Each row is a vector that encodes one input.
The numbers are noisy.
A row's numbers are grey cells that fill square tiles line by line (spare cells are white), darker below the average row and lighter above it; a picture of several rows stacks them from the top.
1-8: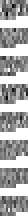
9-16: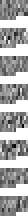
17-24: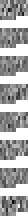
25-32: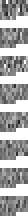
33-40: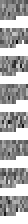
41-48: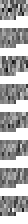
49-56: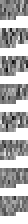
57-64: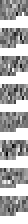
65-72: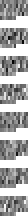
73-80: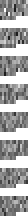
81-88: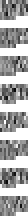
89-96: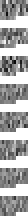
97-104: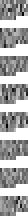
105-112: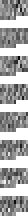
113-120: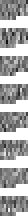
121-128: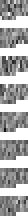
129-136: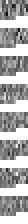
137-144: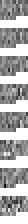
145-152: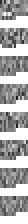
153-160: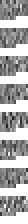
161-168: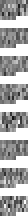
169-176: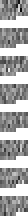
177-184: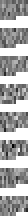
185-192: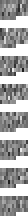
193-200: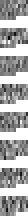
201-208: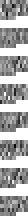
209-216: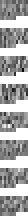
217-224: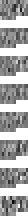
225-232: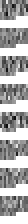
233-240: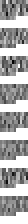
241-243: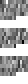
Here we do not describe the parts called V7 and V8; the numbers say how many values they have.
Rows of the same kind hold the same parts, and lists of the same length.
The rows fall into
3 kinds.
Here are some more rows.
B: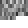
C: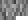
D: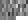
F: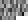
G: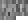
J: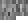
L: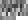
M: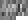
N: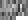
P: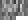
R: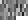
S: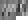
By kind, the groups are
B, D
C, G, J, M, N, P, S
F, L, R

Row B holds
a point on a 4-point line, a point on a 6-point line and a value of V7.
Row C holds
a value of V7.
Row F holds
a node of a 10-node tree and a value of V8.
